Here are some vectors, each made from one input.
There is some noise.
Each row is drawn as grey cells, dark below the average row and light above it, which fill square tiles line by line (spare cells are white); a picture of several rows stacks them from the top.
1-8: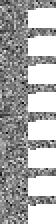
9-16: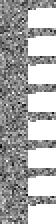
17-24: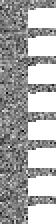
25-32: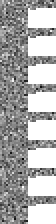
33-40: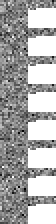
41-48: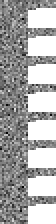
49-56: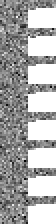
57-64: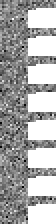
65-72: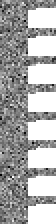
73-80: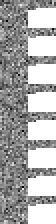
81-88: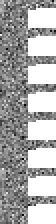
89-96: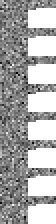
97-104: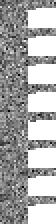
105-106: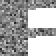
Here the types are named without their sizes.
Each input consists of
two labels, together with either a point on a circle, or a fixed value.
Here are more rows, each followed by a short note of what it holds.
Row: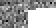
two labels
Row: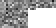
two labels
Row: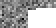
two labels
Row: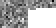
a point on a circle and two labels
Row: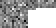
two labels
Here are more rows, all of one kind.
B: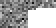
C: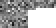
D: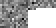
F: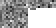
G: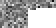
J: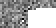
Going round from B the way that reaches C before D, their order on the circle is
B, C, J, D, G, F.
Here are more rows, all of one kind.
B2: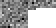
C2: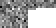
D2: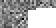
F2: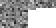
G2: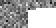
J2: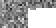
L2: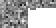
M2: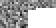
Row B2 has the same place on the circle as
G2 and M2.
